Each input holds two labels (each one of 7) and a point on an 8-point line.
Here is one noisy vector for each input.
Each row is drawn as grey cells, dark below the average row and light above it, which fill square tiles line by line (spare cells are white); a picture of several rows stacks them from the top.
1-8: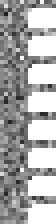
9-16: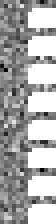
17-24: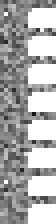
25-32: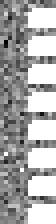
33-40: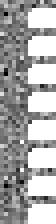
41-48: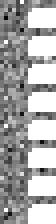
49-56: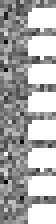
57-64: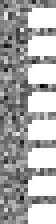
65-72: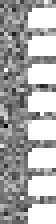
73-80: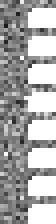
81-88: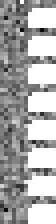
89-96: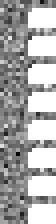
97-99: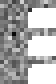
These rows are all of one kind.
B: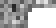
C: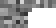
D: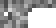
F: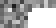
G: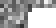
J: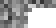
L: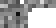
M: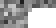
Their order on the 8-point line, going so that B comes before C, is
F, L, B, M, J, C, D, G.
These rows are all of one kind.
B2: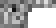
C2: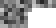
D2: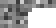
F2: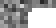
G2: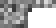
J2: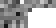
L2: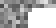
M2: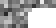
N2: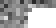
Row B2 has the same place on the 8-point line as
F2, M2 and N2.
